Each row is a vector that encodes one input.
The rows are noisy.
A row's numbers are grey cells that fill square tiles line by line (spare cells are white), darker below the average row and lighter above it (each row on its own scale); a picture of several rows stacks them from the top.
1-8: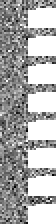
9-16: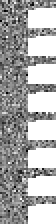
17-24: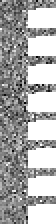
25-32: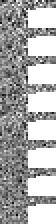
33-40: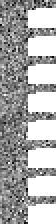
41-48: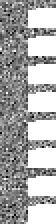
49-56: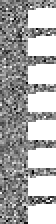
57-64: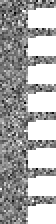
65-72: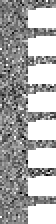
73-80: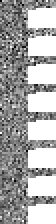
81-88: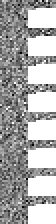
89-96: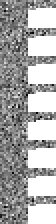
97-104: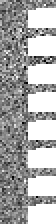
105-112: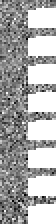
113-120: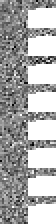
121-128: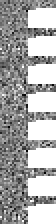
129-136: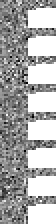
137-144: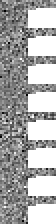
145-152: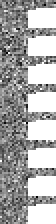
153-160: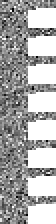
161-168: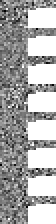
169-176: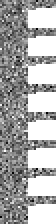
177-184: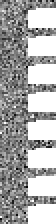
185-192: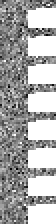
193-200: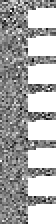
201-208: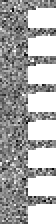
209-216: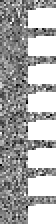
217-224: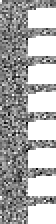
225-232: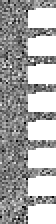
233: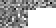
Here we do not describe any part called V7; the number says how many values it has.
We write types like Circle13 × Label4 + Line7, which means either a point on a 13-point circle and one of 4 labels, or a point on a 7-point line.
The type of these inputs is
(Line6 + Tree9) × V7 + List3(Line4).
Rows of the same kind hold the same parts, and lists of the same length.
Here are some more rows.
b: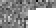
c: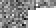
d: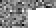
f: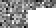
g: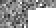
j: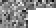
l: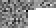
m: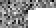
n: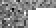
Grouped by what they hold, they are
b, d, f
c
g
j
l, m
n

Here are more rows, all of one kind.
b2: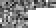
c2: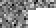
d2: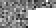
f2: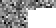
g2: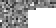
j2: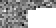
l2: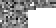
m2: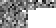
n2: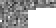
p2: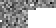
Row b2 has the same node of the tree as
c2, g2, j2 and p2.
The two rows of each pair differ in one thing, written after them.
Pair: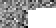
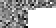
the value of V7
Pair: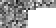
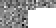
the value of V7
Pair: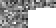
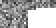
the place on the 6-point line
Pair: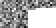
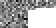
the value of V7
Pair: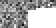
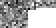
the place on the 6-point line
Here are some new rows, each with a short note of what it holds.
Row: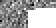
a list of three items
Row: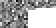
a point on a 6-point line and a value of V7
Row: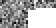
a list of two items
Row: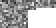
a point on a 6-point line and a value of V7
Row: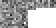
a point on a 6-point line and a value of V7
